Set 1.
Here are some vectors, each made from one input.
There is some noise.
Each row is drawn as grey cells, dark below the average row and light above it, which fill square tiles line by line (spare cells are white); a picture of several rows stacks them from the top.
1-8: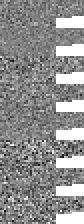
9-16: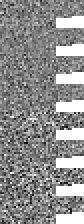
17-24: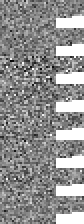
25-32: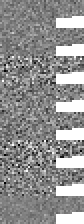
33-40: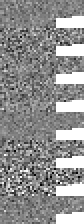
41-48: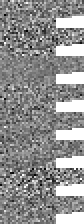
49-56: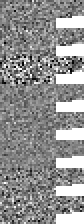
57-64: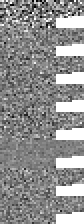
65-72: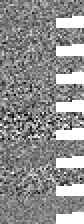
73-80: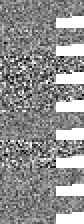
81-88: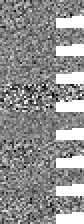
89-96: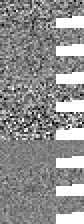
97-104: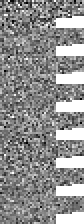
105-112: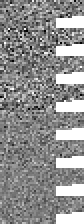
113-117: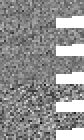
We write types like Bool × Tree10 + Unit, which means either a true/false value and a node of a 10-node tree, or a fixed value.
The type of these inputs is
(Circle10 + Circle11) × Circle11 + Unit.
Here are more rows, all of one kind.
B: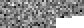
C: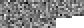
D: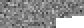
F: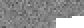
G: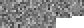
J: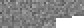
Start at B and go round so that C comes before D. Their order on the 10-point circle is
B, G, F, C, D, J.
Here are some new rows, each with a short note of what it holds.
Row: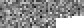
a fixed value
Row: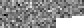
a point on each of two 11-point circles
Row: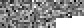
a point on a 10-point circle and a point on an 11-point circle
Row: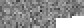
a fixed value
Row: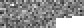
a point on a 10-point circle and a point on an 11-point circle
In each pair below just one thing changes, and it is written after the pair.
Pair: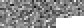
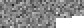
the place on the 11-point circle
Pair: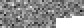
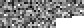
the place on the 10-point circle
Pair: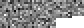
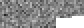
the place on the 10-point circle
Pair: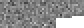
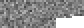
the place on the 11-point circle
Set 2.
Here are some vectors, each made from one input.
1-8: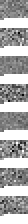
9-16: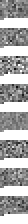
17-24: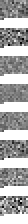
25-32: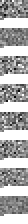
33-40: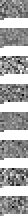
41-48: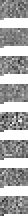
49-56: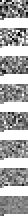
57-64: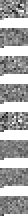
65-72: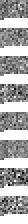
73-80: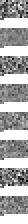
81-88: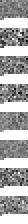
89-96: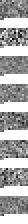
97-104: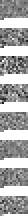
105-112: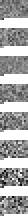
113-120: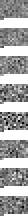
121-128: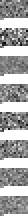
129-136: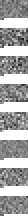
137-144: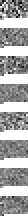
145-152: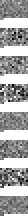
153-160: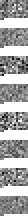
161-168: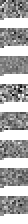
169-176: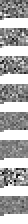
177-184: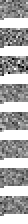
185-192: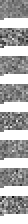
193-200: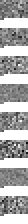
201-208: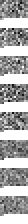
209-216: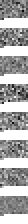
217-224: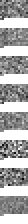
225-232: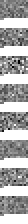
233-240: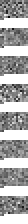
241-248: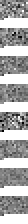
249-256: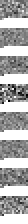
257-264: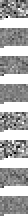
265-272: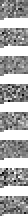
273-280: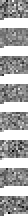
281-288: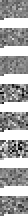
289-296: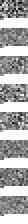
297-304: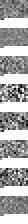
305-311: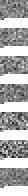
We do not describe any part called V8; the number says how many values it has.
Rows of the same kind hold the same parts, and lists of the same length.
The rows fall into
3 kinds.
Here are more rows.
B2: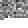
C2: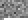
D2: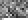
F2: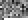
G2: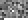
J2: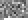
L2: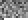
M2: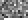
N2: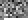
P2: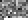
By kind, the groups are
B2, G2, L2, P2
C2, F2, J2
D2, M2, N2

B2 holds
four true/false values.
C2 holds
a node of a 12-node tree and four true/false values.
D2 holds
a value of V8.
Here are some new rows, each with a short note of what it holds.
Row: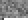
a node of a 12-node tree and four true/false values
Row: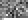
a value of V8
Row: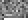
a value of V8
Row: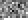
four true/false values
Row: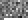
a value of V8
